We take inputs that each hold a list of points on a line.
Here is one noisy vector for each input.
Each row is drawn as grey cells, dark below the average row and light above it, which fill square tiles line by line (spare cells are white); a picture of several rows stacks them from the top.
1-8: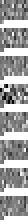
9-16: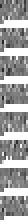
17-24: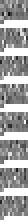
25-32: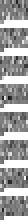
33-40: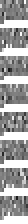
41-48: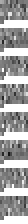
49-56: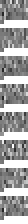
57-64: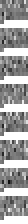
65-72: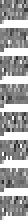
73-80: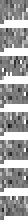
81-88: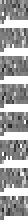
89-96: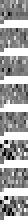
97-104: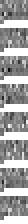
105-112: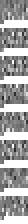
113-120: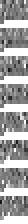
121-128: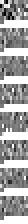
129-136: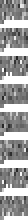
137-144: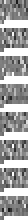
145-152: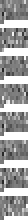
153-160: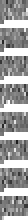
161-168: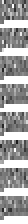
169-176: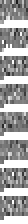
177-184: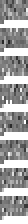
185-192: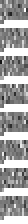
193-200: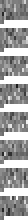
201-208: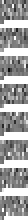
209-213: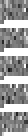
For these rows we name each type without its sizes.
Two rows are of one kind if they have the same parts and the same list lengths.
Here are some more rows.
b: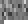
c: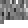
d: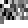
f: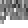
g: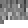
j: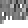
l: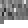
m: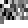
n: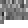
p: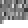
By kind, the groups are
b, c, l, n
d, m
f, g
j, p

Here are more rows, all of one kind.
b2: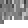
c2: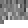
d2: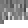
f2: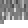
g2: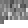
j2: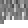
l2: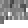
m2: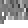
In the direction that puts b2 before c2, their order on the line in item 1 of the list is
m2, j2, f2, b2, d2, c2, l2, g2.
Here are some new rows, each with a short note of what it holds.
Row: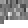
a list of three items
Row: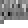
a list of two items
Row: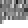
a list of one item
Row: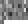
a list of two items
